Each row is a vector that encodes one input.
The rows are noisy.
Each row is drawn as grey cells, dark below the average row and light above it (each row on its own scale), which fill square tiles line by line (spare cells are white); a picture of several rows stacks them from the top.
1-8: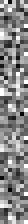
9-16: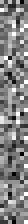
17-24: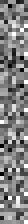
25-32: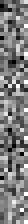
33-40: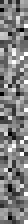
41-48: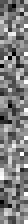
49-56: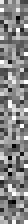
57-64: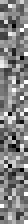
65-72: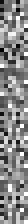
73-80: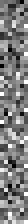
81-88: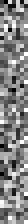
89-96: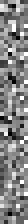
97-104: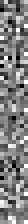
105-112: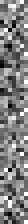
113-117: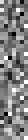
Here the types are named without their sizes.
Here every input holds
either a point on a circle, or a fixed value, or three true/false values.
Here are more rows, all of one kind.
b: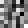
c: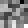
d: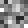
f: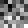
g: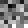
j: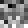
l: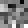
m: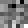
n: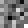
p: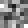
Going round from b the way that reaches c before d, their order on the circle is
b, c, d, n, g, p, j, m, f, l.
